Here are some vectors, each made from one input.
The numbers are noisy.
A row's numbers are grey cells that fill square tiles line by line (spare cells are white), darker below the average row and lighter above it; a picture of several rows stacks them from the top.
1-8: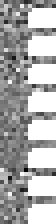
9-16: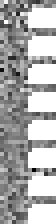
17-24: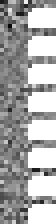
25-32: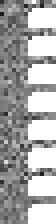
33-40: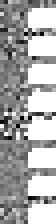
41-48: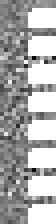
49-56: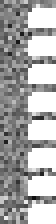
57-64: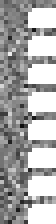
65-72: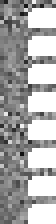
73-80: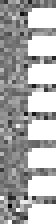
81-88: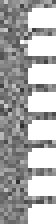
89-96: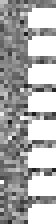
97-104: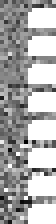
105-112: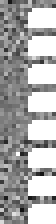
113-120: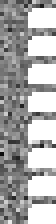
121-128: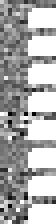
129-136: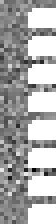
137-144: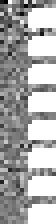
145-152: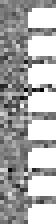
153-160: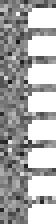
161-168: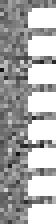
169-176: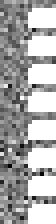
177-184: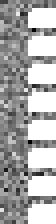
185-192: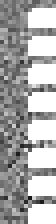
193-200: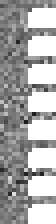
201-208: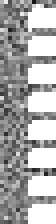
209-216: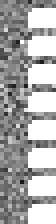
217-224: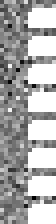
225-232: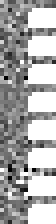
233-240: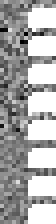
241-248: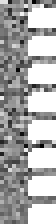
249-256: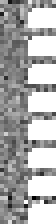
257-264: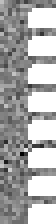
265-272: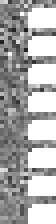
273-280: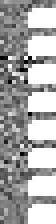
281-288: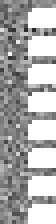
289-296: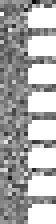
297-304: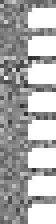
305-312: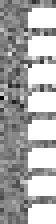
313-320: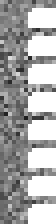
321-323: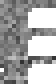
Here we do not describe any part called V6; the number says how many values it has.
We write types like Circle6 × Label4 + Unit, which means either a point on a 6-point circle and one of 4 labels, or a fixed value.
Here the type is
Bool × Bool × Bool + Circle11 × Circle11 + V6.
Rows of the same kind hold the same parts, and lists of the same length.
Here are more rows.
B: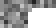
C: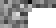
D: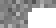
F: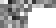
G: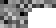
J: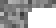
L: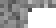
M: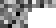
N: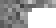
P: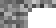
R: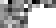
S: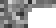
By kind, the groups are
B, G, P, R
C, M, S
D, F, J, L, N

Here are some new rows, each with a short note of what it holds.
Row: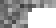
a point on each of two 11-point circles
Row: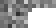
a value of V6
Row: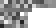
three true/false values
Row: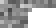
three true/false values
